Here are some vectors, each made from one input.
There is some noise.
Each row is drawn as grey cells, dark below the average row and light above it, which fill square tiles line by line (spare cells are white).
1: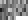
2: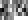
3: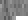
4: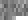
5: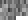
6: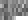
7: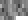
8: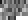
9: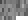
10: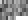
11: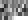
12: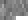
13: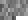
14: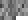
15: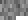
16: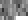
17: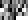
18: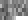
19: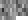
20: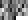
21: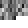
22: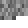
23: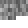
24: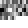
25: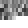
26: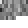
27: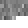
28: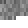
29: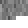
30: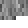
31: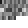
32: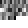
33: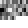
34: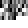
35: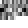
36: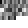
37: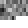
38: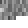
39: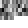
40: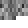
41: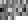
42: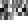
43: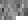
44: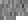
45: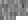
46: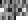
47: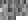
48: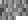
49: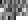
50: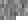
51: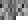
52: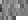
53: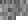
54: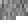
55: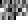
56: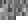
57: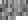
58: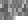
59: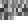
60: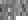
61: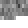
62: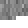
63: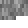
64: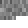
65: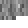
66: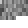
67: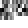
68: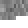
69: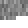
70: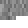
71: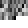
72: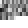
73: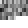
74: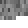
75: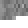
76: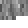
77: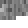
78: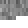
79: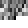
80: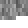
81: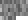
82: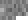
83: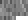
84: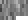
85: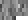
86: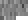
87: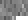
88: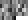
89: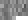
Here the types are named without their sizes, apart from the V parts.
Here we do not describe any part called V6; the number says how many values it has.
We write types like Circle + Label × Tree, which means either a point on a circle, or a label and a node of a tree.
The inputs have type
Line × (Line + V6).
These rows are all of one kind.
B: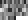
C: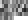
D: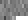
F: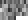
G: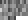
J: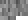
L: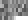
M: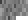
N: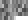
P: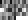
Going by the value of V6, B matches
F, L and N.
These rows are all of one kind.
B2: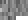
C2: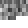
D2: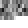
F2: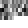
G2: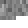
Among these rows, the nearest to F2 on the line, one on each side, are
B2 and G2.
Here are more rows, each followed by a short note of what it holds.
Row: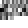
a point on each of two lines
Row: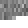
a point on a line and a value of V6
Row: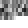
a point on a line and a value of V6
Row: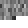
a point on each of two lines
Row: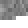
a point on a line and a value of V6
